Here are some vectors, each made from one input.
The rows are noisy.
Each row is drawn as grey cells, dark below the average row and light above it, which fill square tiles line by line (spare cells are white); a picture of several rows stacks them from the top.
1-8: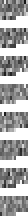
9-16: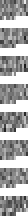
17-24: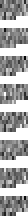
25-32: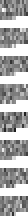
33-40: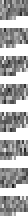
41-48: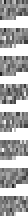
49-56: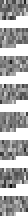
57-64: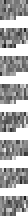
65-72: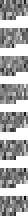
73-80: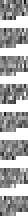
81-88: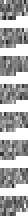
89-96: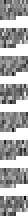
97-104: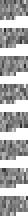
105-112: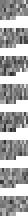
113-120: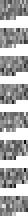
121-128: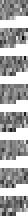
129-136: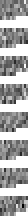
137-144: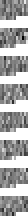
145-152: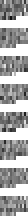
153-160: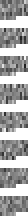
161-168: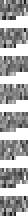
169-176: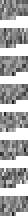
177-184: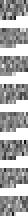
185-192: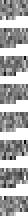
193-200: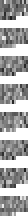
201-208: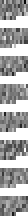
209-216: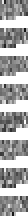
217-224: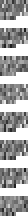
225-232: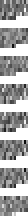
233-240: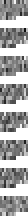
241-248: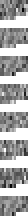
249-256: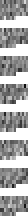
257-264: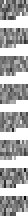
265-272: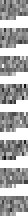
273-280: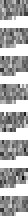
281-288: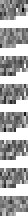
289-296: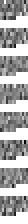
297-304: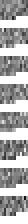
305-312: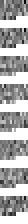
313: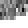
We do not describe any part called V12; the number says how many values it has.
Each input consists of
either a point on a 10-point line and a value of V12, or a list of up to three points on an 8-point line.
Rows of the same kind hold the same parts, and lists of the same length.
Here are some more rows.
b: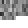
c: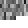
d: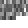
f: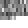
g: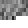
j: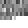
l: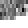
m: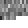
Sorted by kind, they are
b, g
c, d
f, m
j
l

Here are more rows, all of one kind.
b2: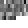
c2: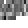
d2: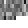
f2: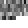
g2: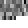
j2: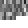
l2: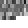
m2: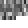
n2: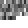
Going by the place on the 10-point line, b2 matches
f2 and l2.
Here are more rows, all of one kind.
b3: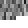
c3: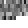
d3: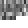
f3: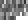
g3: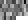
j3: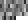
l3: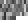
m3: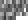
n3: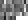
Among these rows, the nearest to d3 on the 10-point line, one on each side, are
c3 and j3.
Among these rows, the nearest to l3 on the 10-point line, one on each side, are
j3 and m3.
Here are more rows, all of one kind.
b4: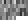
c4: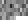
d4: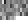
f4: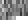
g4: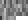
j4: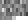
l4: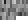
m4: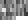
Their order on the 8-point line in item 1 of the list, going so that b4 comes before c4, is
j4, m4, f4, b4, l4, g4, c4, d4.
